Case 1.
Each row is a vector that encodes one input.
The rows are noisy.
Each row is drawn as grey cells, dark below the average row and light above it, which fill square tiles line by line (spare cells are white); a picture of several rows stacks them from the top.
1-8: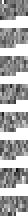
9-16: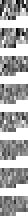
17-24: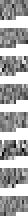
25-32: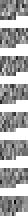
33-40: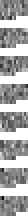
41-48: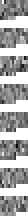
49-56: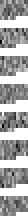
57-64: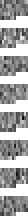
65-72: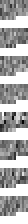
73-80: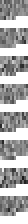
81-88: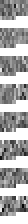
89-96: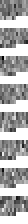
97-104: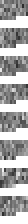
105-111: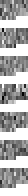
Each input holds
four true/false values, together with either a point on a 5-point line, or a node of a 7-node tree.
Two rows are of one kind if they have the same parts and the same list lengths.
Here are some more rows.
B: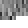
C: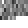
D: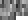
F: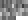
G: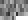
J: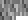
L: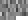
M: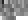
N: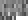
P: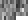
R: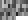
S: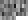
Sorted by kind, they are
B, C, D, F, L, M, N, P
G, J, R, S

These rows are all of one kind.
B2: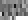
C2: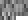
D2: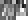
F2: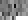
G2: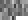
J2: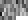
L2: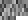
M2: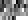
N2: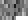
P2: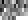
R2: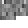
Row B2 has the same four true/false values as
G2 and M2.
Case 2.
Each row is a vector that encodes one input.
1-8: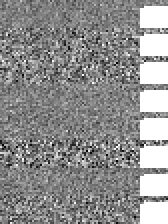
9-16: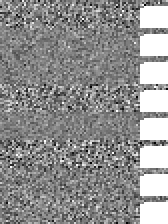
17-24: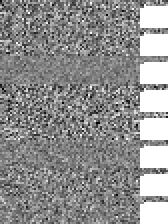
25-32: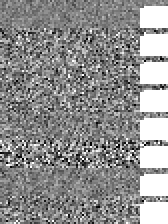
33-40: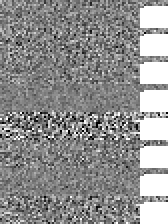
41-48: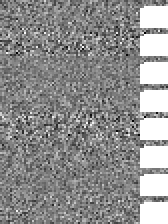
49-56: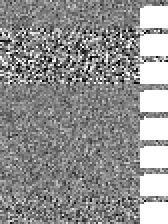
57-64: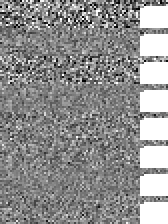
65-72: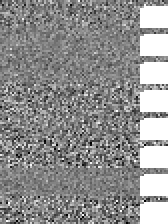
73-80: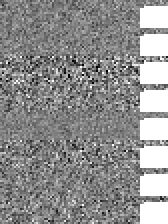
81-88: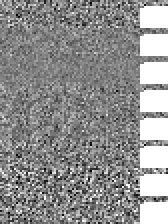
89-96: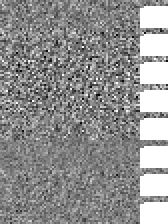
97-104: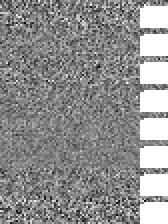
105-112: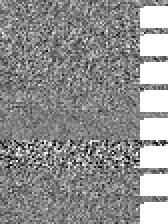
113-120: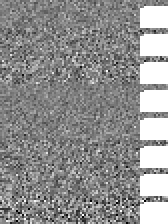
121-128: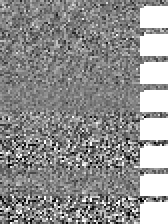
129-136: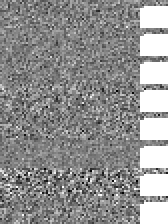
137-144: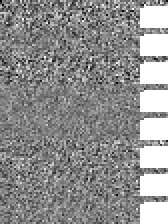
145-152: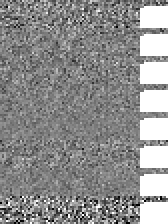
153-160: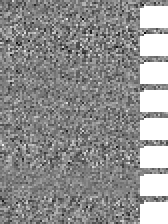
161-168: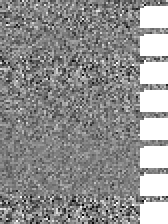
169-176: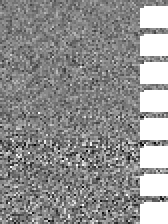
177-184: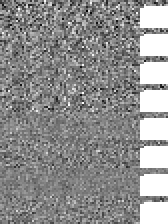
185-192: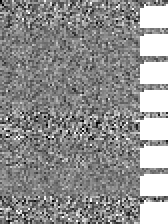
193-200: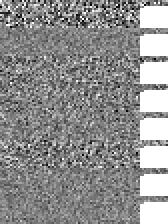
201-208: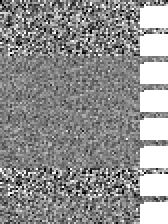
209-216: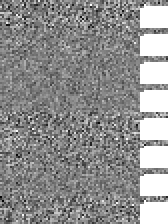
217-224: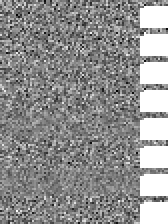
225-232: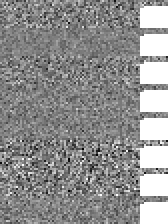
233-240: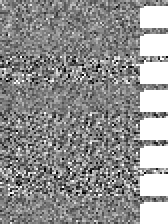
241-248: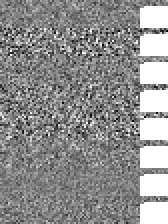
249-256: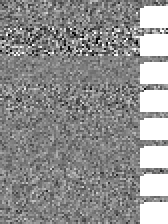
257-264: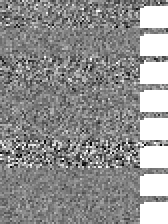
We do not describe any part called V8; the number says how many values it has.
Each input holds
either a point on a 9-point circle, or a fixed value, or a true/false value and a value of V8.
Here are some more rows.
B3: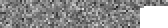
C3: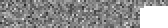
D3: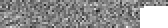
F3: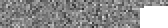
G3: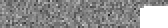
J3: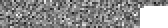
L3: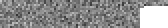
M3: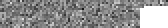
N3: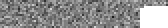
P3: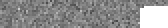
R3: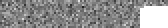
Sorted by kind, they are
B3, D3, G3, J3, N3
C3, R3
F3, L3, M3, P3

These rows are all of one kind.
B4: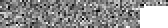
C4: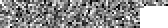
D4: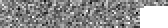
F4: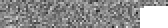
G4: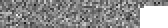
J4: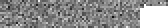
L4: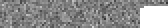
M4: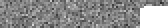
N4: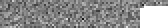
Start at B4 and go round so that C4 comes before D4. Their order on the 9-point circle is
B4, F4, N4, G4, M4, C4, D4, L4, J4.
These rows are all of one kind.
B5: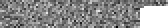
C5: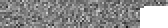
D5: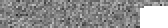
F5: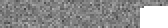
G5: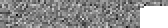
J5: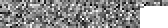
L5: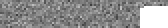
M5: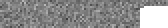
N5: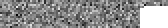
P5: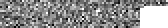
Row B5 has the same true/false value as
C5, M5 and P5.
